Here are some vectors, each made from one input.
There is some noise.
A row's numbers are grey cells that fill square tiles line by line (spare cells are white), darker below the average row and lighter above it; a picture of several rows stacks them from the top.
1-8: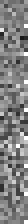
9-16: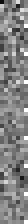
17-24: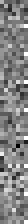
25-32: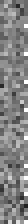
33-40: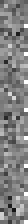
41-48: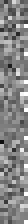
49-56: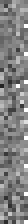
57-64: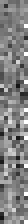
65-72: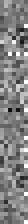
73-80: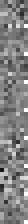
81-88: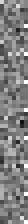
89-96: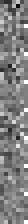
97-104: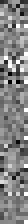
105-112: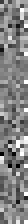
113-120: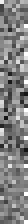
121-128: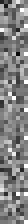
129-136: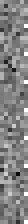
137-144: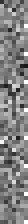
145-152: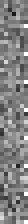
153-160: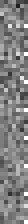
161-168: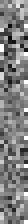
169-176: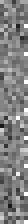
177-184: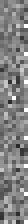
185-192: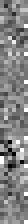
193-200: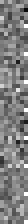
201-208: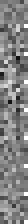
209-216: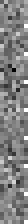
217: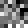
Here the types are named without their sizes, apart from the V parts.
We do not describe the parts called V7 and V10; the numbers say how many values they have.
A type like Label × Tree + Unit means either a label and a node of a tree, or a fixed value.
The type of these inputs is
Bool × V10 + (Line × Line + Unit) × V7.
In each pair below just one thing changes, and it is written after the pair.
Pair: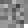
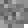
the place on one of the two lines
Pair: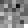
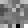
the place on one of the two lines
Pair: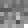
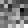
the place on one of the two lines
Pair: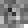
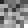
the value of V7
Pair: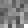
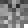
the value of V7
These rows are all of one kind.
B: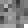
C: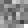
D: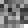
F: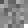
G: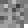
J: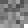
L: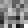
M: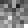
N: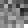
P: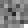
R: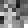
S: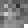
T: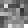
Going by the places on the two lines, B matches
G and J.
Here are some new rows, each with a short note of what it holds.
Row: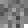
a point on each of two lines and a value of V7
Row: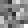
a point on each of two lines and a value of V7
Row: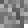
a true/false value and a value of V10
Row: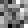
a value of V7
